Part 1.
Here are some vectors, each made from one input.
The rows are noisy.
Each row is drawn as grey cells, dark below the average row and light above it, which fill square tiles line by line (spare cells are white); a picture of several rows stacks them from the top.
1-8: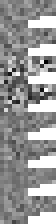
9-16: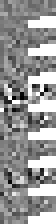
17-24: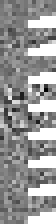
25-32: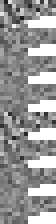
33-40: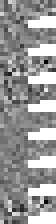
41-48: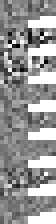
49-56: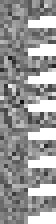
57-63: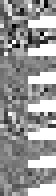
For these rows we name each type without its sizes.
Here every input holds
a point on a line.
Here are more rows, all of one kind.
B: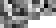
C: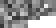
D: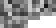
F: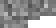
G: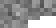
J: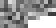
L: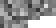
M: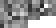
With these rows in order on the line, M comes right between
G and J.
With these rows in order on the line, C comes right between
B and L.
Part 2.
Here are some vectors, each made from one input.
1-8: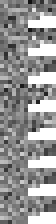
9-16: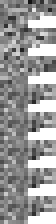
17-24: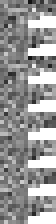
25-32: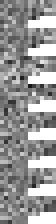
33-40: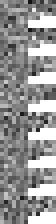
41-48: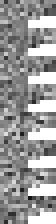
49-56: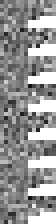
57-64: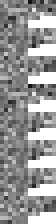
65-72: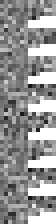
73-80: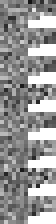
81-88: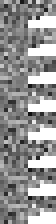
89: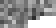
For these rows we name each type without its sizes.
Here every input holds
a label.
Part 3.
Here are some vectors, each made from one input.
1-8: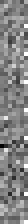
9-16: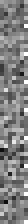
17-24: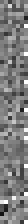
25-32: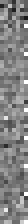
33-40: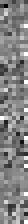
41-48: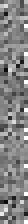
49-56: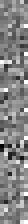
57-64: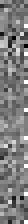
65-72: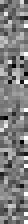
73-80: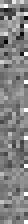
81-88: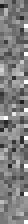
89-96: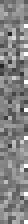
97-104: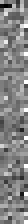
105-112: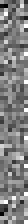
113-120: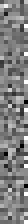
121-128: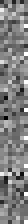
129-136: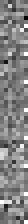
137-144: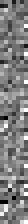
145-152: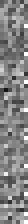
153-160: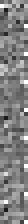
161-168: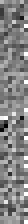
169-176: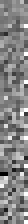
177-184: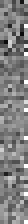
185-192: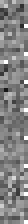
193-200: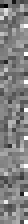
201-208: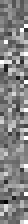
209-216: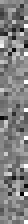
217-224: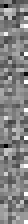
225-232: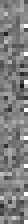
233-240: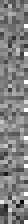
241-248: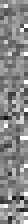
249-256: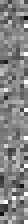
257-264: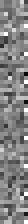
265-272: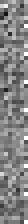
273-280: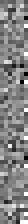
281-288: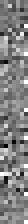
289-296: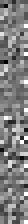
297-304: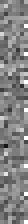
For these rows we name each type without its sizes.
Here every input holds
three true/false values.
